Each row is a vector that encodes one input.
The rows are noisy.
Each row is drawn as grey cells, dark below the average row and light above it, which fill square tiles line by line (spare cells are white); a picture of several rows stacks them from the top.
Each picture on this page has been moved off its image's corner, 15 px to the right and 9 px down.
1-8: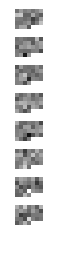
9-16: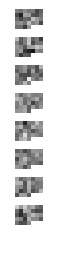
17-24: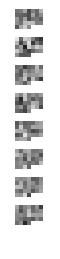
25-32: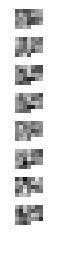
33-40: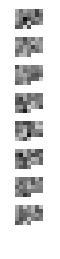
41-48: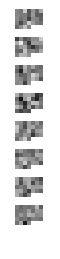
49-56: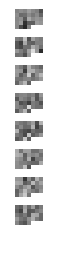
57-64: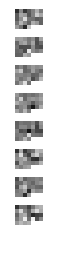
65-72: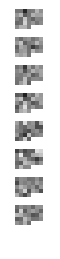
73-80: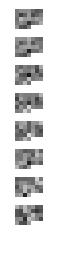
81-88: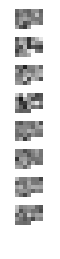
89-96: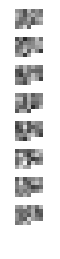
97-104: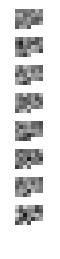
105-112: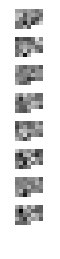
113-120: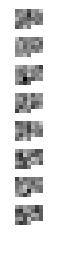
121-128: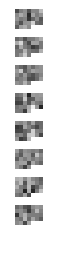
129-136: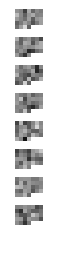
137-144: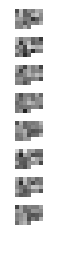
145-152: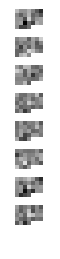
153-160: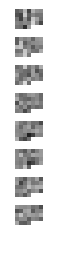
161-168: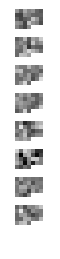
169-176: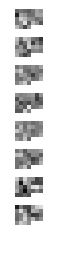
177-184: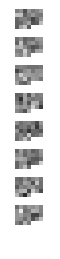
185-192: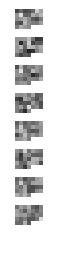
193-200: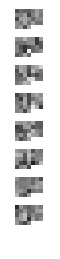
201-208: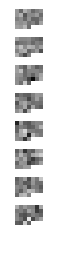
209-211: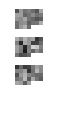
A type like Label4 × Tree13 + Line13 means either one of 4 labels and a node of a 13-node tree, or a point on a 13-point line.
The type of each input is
Bool × (Label8 + Line4 × Line4).
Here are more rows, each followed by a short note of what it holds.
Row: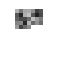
a point on each of two 4-point lines and a true/false value
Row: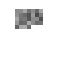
a point on each of two 4-point lines and a true/false value
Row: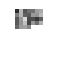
one of 8 labels and a true/false value
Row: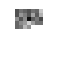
a point on each of two 4-point lines and a true/false value
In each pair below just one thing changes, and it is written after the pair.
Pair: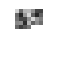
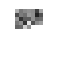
the true/false value
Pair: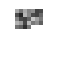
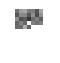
the true/false value
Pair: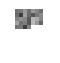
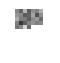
the true/false value
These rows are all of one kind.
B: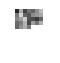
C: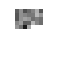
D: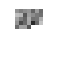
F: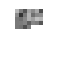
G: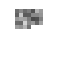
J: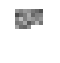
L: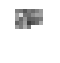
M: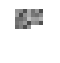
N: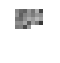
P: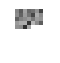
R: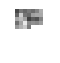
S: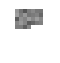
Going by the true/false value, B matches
D, G, L and R.
